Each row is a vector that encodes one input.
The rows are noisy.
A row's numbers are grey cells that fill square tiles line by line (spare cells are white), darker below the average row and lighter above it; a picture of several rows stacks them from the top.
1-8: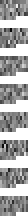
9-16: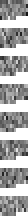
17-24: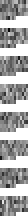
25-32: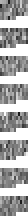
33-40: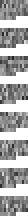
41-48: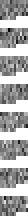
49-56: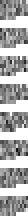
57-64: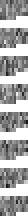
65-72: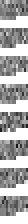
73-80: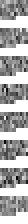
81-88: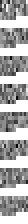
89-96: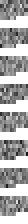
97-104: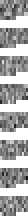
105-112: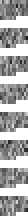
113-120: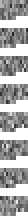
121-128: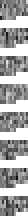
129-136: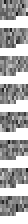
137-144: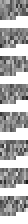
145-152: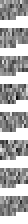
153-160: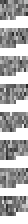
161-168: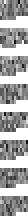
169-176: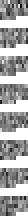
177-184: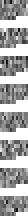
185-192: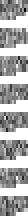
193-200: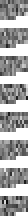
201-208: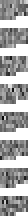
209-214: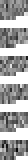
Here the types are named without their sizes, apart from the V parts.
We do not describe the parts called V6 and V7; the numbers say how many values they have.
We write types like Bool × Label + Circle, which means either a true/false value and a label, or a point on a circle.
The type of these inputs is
(Bool × Bool × Bool × Bool + List(Line)) × V6 × V7.
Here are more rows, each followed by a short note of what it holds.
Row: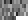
a value of V6 and a value of V7, together with the empty list
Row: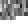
four true/false values, a value of V6 and a value of V7
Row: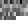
a value of V6 and a value of V7, together with the empty list
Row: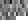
a value of V6 and a value of V7, together with the empty list
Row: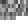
four true/false values, a value of V6 and a value of V7
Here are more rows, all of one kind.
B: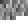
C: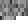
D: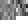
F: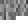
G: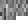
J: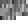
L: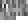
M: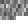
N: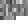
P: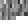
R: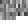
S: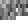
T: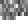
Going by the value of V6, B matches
J and M.
